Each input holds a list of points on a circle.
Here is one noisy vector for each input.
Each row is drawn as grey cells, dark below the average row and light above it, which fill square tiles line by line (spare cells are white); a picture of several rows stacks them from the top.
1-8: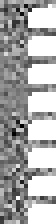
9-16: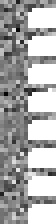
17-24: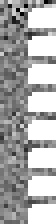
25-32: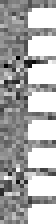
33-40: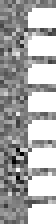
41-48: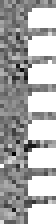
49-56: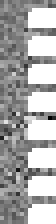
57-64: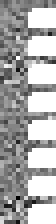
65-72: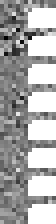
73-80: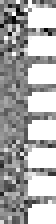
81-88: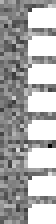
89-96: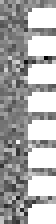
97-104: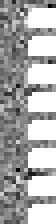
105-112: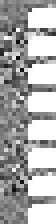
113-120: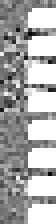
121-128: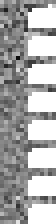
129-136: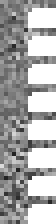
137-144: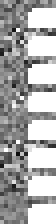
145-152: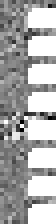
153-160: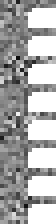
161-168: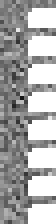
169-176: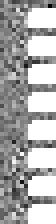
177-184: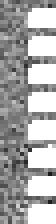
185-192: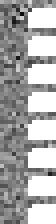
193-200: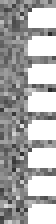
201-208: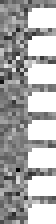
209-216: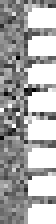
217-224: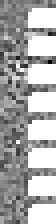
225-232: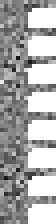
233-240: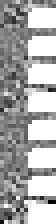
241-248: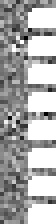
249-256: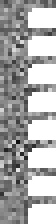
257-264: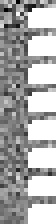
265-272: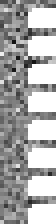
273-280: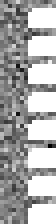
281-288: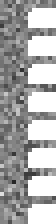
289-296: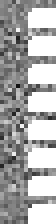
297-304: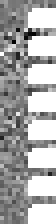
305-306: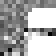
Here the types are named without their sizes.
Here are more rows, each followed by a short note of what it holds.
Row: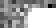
a list of one item
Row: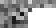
a list of one item
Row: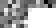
the empty list
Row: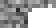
a list of two items
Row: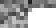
a list of two items
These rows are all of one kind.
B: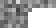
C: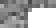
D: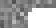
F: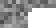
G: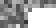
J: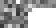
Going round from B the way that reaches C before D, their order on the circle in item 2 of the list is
B, C, F, G, J, D.
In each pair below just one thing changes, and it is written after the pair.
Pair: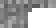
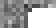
the place on the circle in item 2 of the list
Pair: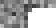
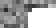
the place on the circle in item 1 of the list
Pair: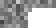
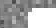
the place on the circle in item 2 of the list
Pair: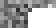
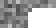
the place on the circle in item 2 of the list
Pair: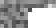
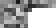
the place on the circle in item 2 of the list
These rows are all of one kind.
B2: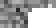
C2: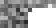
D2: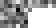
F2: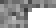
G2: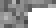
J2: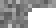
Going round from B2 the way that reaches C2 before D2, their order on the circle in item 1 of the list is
B2, F2, J2, C2, G2, D2.
